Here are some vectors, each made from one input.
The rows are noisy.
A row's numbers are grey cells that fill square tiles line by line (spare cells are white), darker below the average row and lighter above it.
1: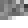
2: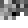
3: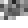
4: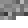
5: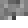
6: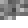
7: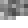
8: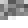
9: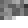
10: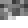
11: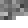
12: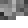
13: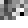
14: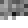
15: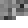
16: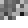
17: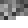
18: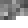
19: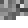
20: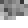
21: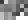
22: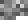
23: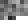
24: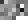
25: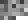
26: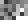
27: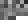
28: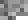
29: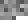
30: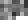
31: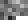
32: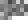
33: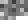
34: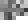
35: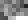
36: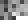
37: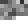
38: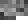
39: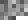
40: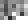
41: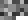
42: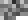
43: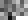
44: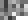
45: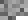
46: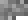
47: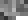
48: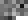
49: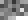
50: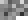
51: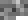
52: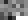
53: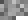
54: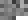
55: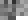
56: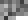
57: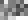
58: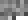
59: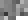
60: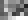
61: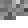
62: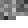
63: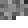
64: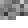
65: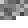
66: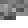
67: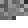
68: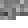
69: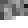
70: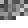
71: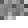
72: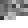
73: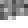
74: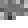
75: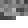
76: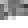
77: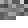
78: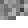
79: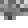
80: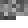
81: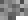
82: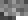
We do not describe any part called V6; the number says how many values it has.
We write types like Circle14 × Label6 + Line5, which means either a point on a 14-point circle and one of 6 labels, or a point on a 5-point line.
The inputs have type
(Bool × Bool × Bool + V6) × Label5.
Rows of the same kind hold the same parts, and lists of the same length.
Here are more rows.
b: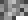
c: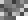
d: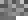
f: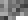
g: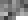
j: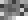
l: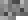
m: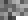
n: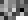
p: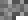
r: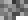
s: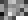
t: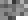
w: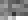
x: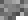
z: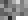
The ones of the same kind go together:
b, c, d, l, m, n, p, r, s, t, x, z
f, g, j, w

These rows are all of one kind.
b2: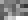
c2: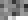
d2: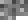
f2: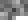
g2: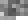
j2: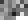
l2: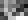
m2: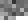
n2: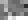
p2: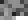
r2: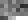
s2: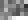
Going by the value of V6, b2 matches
l2 and n2.
